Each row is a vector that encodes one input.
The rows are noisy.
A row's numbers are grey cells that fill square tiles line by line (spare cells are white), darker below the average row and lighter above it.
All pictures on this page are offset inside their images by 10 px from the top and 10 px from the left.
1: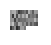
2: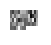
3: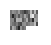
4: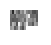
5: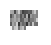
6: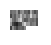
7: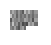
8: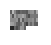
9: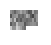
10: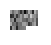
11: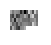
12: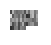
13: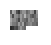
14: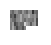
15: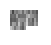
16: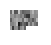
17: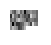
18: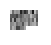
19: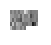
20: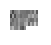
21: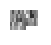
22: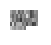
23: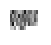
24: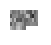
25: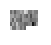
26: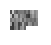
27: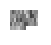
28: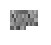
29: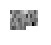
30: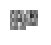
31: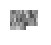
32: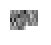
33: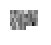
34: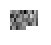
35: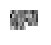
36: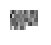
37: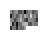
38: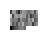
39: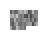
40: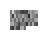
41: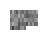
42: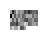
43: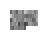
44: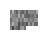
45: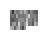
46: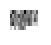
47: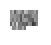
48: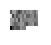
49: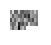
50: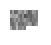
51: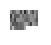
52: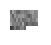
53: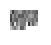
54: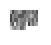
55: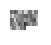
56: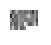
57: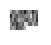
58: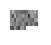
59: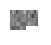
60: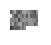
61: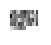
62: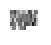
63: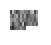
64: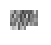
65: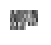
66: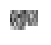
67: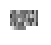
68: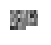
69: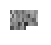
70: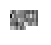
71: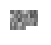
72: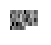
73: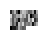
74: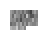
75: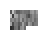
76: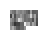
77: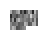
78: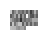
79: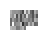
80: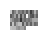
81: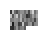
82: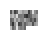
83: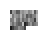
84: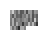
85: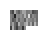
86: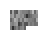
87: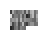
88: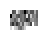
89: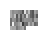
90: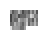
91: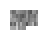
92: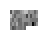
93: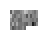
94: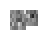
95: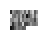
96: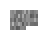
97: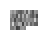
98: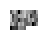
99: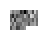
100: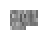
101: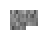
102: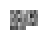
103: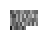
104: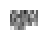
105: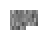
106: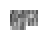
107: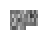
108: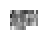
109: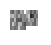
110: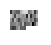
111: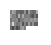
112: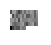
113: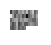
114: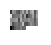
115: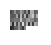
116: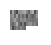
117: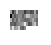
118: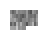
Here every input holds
a point on a 4-point line, together with either one of 7 labels, or a point on each of two 4-point lines.
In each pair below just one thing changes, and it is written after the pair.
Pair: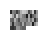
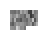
the place on the 4-point line
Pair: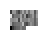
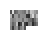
the label
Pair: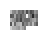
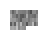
the label
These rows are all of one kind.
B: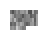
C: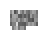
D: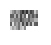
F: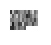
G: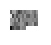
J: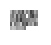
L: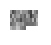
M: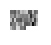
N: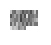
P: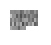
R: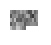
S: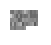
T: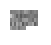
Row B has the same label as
G, P, S and T.
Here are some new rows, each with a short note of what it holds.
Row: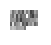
one of 7 labels and a point on a 4-point line
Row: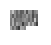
one of 7 labels and a point on a 4-point line
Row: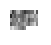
a point on each of three 4-point lines
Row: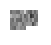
one of 7 labels and a point on a 4-point line
